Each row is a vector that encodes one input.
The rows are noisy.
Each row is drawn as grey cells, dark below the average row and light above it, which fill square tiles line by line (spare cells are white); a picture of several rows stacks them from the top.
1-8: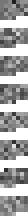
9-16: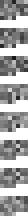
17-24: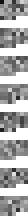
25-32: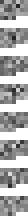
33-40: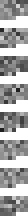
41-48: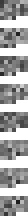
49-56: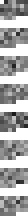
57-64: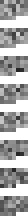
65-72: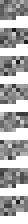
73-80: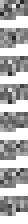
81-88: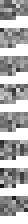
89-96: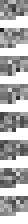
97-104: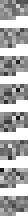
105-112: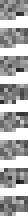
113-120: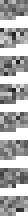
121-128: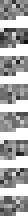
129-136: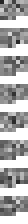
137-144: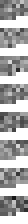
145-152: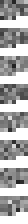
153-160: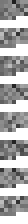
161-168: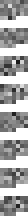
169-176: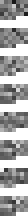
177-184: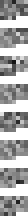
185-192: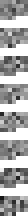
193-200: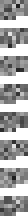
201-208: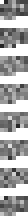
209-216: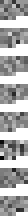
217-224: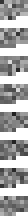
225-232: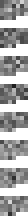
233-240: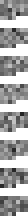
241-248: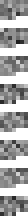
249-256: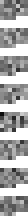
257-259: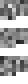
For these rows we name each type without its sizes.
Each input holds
a point on a circle.
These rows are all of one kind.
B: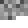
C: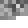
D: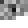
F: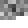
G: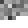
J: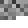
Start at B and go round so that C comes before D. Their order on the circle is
B, J, C, D, F, G.
